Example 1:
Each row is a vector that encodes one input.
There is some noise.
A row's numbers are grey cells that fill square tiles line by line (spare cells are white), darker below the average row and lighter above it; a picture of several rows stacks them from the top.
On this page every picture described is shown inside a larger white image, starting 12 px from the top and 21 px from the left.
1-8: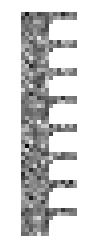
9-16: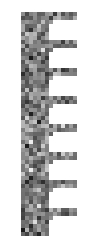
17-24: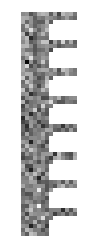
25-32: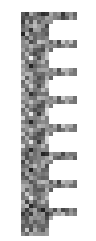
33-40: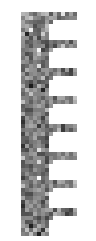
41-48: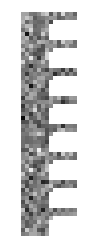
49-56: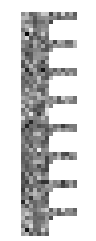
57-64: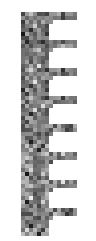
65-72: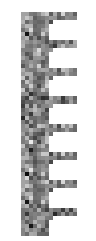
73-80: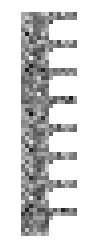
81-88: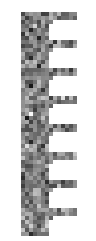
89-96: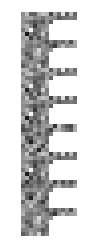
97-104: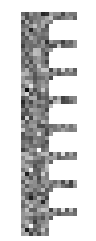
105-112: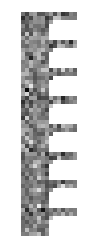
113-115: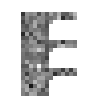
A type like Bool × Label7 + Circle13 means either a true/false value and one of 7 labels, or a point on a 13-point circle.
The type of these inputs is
Bool × Bool × Bool + Circle10 × Circle10.
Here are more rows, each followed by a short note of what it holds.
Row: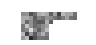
three true/false values
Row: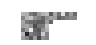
three true/false values
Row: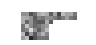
three true/false values
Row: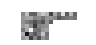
three true/false values
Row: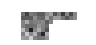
a point on each of two 10-point circles
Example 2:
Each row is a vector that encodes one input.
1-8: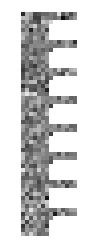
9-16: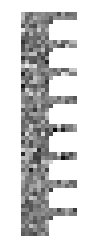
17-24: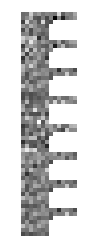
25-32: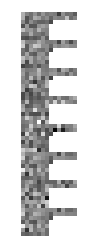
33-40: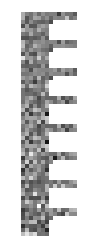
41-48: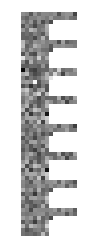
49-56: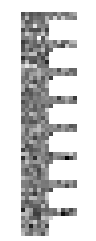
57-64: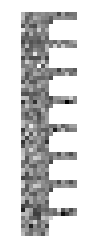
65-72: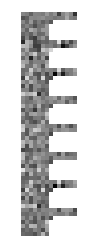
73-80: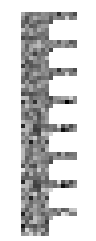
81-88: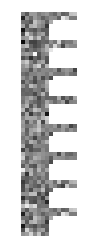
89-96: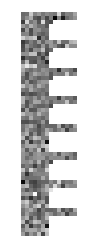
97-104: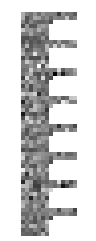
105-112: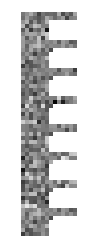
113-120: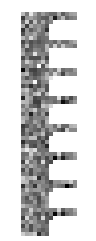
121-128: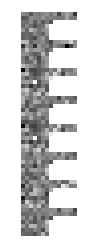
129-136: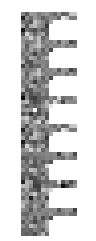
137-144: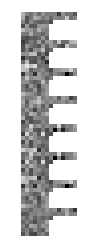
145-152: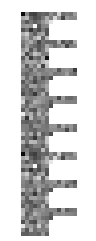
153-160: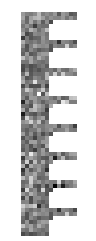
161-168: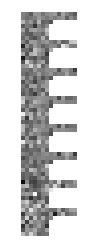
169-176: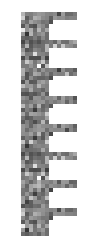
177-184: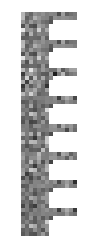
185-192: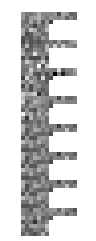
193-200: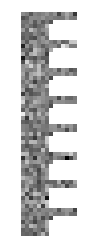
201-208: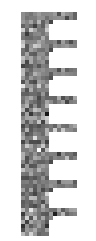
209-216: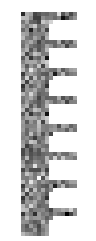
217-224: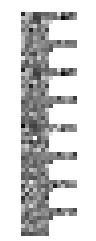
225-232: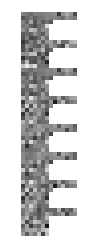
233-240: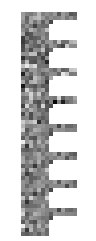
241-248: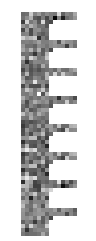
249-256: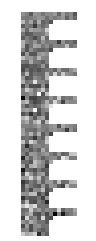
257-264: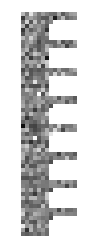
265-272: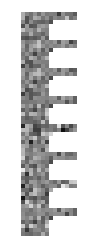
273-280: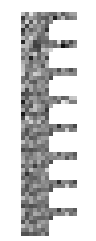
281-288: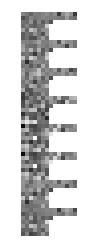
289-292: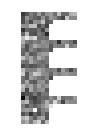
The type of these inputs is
Bool × Bool × Bool + List2(Line5).
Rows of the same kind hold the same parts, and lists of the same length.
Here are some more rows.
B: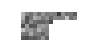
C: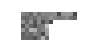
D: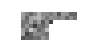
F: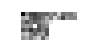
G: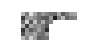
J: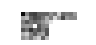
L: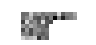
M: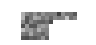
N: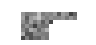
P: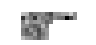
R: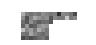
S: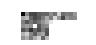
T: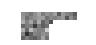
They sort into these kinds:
B, M, R
C, D, N, T
F, G, J, L, S
P

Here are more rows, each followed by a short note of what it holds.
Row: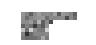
a list of two items
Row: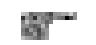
the empty list
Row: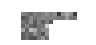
a list of two items
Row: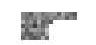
a list of two items
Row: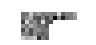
three true/false values
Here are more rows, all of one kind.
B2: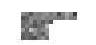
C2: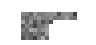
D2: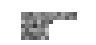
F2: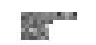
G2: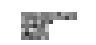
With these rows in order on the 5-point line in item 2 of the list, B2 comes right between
C2 and F2.
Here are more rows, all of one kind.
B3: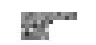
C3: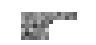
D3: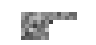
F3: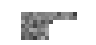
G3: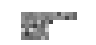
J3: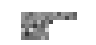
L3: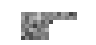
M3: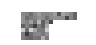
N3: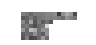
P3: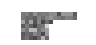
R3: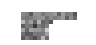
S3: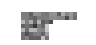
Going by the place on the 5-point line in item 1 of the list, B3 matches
C3, G3, J3 and M3.
